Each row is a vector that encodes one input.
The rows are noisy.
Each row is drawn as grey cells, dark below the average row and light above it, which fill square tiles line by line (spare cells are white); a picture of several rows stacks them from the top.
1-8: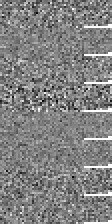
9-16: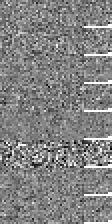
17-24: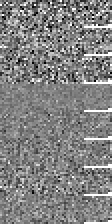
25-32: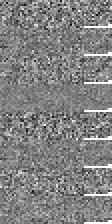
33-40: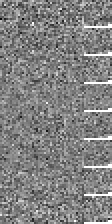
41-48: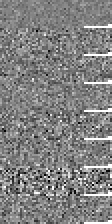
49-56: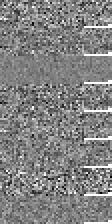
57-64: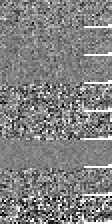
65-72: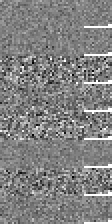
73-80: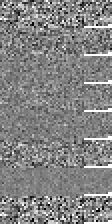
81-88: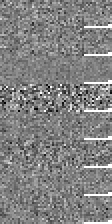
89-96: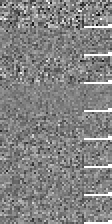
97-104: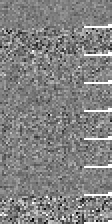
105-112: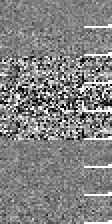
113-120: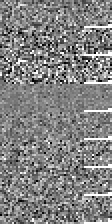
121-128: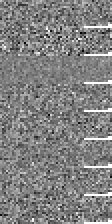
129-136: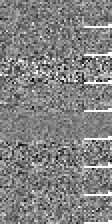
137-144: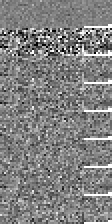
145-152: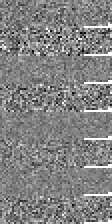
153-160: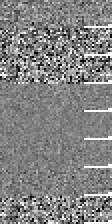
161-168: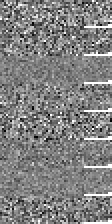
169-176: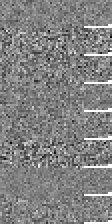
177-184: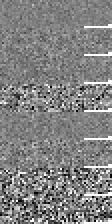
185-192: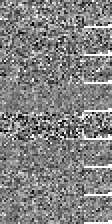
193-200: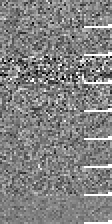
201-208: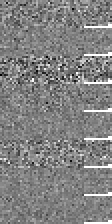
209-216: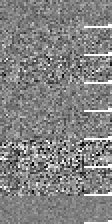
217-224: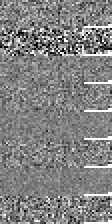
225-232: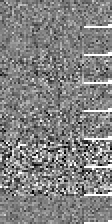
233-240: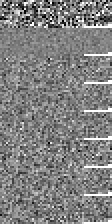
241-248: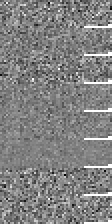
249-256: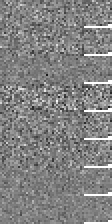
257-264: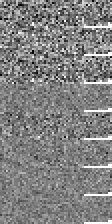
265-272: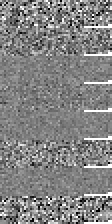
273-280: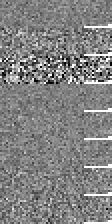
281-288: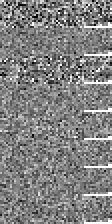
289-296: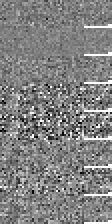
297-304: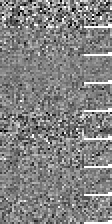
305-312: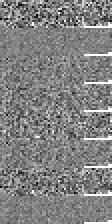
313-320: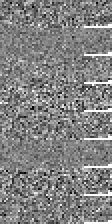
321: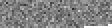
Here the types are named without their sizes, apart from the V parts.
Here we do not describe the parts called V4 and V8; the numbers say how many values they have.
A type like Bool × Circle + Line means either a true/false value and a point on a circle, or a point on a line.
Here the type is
Bool × (Line + V8) + V4.
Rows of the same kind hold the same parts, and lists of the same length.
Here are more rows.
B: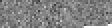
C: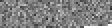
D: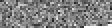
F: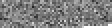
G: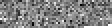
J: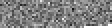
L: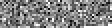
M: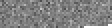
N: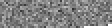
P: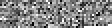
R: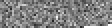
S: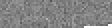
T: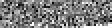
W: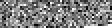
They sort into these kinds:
B, C, D, J, P, R, W
F, M, N, S
G, L, T

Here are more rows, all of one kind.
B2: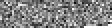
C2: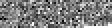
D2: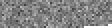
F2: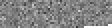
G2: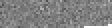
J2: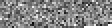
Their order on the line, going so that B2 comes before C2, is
F2, J2, D2, B2, C2, G2.
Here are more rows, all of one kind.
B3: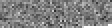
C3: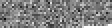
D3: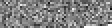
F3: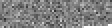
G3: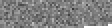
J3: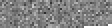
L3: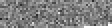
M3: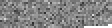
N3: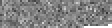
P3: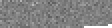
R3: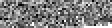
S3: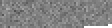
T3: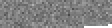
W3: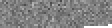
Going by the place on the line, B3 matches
P3, R3 and W3.
